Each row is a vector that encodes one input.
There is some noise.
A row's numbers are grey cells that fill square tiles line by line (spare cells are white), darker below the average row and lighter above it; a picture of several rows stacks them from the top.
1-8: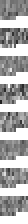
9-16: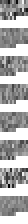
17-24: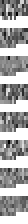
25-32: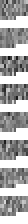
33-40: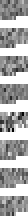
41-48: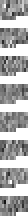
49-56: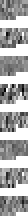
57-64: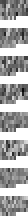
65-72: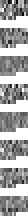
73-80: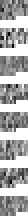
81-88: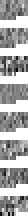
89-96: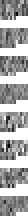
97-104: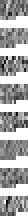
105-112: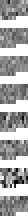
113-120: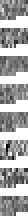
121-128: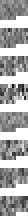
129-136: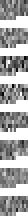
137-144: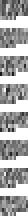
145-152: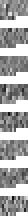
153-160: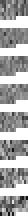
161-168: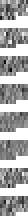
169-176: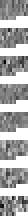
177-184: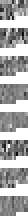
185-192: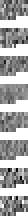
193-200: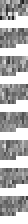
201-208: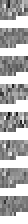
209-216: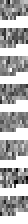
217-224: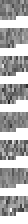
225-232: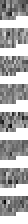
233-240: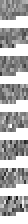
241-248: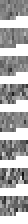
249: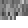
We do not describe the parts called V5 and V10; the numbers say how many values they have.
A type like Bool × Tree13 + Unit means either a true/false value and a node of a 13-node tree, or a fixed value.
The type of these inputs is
Label7 × Line8 + V5 × V10.
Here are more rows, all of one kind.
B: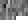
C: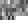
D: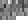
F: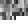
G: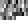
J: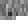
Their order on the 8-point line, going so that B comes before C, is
B, D, F, C, J, G.
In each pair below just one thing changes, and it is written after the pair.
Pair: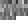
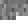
the value of V5
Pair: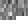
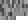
the value of V10
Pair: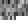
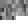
the value of V5
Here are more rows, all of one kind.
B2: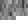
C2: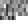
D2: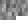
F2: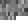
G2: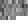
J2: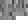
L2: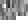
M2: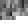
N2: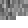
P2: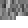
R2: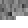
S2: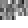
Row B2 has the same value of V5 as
D2, G2, M2 and S2.
